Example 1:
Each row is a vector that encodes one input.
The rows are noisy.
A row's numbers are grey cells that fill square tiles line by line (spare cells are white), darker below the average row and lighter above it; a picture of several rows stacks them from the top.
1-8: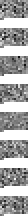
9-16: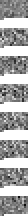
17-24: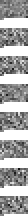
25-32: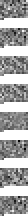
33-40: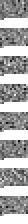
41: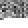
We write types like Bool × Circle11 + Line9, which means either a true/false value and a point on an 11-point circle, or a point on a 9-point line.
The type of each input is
Tree9.
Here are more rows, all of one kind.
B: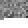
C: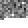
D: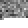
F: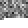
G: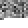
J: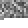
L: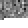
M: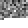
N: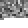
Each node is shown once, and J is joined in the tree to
B and G.
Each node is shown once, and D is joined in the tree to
B and N.
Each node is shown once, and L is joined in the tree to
B, C and M.
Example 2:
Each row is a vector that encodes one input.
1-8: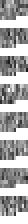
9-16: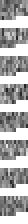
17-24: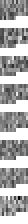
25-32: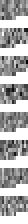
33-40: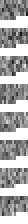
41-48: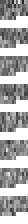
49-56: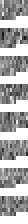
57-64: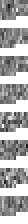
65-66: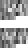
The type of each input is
Bool × Bool × Bool.
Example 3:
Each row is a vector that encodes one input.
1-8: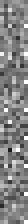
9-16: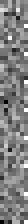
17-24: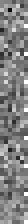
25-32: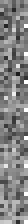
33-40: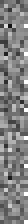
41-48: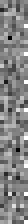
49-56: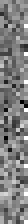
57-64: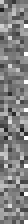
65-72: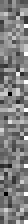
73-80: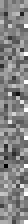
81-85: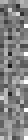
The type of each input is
Bool × Bool × Bool × Bool.
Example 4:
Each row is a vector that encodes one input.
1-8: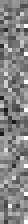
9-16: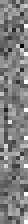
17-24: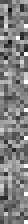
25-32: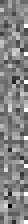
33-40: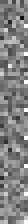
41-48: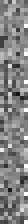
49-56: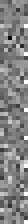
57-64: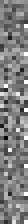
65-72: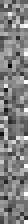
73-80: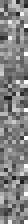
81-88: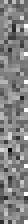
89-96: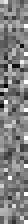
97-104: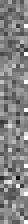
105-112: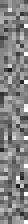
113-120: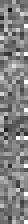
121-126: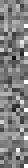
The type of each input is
Bool × Bool × Bool × Bool.
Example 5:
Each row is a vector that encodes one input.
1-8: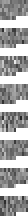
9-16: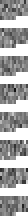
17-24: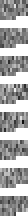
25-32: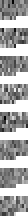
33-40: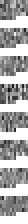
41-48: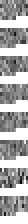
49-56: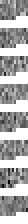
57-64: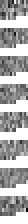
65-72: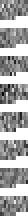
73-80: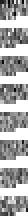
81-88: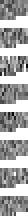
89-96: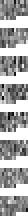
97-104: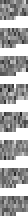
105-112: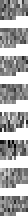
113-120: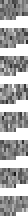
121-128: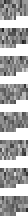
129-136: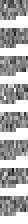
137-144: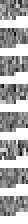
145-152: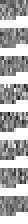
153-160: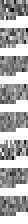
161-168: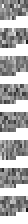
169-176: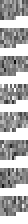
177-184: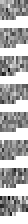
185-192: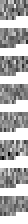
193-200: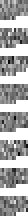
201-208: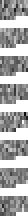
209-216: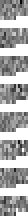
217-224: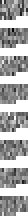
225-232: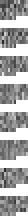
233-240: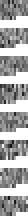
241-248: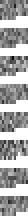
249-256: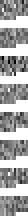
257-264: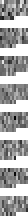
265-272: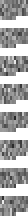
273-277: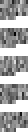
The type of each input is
Bool × Bool × Bool × Bool + Unit.
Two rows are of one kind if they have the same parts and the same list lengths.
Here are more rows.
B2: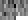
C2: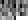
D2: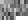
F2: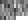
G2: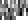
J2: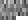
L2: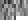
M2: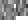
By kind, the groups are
B2, C2, D2, F2, J2, L2, M2
G2

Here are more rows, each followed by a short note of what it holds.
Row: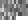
four true/false values
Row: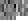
four true/false values
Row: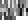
a fixed value
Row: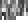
a fixed value
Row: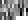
a fixed value
